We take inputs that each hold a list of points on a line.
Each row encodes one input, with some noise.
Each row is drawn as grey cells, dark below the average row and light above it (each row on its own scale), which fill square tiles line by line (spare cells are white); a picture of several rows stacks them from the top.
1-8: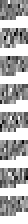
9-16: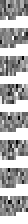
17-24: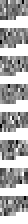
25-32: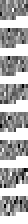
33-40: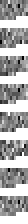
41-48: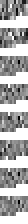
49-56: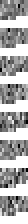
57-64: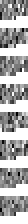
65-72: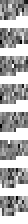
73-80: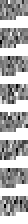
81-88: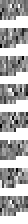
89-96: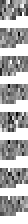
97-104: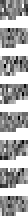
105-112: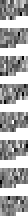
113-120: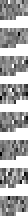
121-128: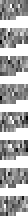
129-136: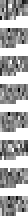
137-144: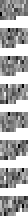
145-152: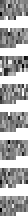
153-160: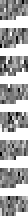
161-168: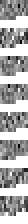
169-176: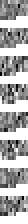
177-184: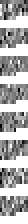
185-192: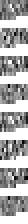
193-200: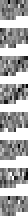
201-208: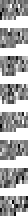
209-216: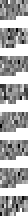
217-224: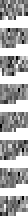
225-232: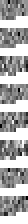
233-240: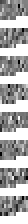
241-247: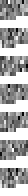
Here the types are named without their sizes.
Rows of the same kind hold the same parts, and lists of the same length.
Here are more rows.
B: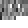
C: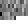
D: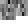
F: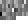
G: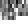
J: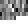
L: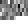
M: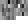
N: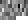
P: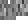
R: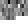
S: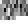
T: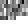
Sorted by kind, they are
B, C, F, J
D, G, M, R
L, N, P, T
S

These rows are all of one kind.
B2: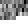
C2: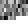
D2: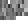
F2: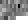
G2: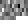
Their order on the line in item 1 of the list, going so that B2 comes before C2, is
B2, C2, F2, D2, G2.
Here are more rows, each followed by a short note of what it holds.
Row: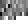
a list of three items
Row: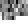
a list of one item
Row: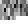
the empty list
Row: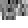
a list of one item
